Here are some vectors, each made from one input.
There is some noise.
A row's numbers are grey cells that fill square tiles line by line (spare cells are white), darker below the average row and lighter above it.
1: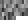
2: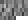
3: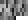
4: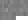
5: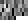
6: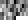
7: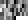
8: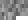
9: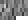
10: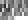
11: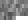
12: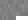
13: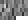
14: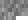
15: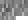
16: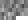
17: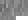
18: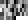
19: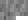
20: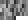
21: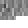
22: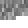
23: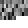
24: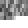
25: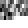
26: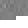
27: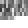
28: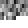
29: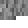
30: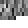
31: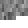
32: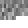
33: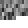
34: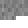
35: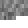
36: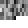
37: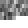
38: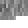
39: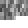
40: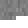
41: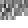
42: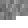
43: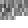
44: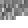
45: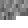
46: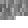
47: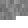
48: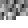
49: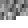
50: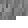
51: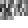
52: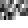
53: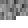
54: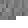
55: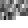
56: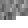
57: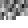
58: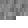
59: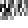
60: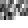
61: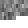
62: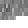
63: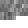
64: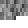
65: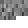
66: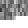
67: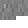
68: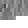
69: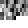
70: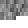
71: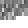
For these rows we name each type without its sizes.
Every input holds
a point on a line and a node of a tree.
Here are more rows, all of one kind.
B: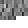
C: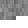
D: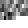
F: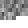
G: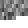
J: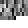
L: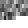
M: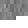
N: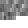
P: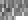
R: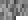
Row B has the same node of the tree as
F, G, N and R.
